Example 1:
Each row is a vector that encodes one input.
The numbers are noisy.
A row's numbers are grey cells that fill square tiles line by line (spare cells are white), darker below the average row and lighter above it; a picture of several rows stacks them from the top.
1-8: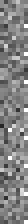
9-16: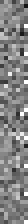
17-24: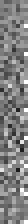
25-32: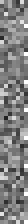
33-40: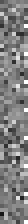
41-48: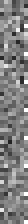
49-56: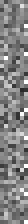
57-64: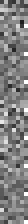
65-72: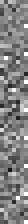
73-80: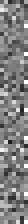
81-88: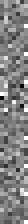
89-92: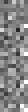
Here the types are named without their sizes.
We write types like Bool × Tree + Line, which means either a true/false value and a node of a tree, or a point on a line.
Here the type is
Bool × Bool × Bool + Line × Tree.
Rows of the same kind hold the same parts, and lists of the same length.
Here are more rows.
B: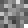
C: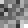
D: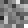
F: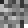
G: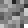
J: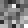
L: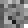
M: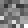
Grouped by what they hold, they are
B, D, L
C, F, G, J, M

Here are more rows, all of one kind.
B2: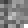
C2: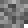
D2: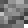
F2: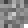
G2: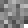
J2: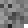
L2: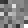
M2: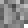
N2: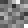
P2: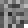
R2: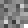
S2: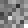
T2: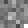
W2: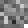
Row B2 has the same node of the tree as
F2, S2 and T2.
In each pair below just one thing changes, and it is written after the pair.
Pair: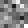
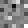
the place on the line
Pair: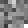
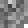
the place on the line
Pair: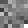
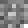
the node of the tree
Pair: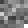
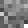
the node of the tree
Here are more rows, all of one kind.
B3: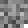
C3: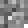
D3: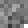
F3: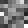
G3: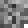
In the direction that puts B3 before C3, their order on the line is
B3, D3, F3, C3, G3.
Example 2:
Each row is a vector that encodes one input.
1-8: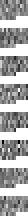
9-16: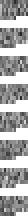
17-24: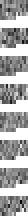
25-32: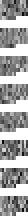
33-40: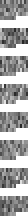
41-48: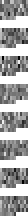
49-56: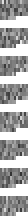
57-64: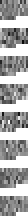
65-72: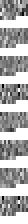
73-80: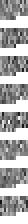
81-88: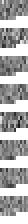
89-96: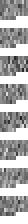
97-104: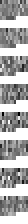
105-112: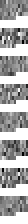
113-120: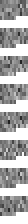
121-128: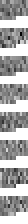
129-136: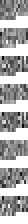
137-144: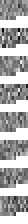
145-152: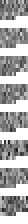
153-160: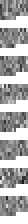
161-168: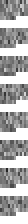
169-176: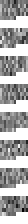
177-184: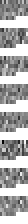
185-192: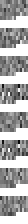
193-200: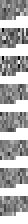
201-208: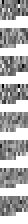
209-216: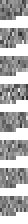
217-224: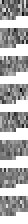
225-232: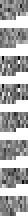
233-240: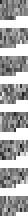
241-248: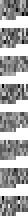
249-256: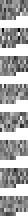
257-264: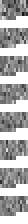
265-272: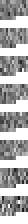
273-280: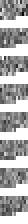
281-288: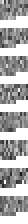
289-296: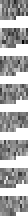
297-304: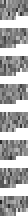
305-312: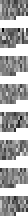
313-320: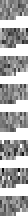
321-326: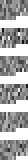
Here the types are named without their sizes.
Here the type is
Circle + List(Line).
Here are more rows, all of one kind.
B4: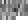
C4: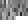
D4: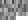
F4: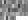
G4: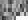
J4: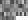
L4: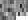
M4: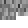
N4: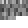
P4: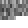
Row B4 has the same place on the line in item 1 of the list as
D4, F4 and M4.
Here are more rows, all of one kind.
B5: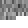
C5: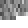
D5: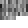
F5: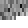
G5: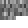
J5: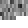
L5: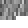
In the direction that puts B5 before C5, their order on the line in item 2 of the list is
L5, G5, D5, B5, J5, F5, C5.
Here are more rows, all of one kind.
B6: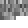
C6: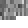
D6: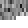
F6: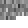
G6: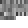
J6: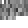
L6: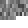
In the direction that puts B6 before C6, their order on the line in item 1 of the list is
D6, B6, J6, L6, F6, C6, G6.
